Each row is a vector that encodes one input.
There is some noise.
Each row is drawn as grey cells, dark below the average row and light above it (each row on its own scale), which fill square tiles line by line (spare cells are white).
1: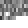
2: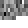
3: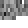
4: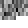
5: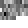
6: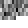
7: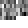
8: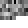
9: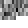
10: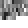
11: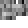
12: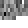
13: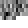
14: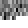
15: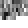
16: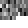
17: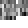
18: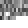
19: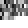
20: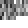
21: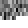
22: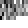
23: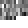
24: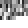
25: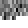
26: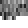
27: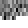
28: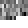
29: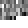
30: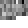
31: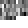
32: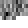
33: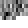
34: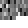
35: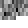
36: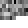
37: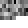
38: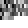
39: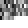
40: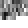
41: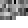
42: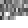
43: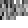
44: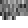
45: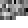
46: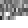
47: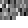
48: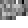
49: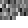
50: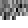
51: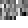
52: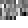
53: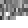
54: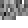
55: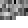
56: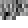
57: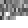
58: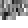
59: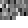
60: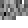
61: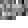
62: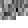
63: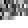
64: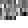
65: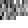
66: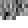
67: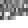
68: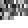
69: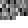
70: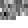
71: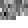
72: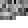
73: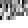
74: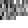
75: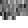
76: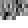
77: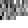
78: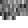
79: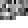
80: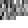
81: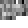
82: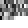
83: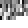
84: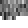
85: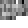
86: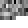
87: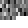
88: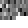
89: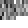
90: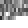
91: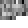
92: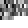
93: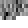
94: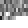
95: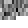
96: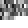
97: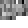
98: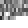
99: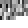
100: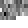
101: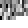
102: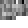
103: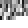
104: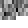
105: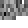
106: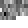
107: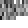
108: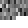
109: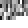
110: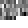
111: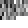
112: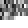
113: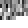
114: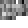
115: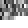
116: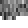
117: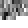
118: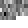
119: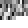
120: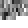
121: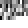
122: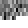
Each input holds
either a point on a 7-point line, or three true/false values.
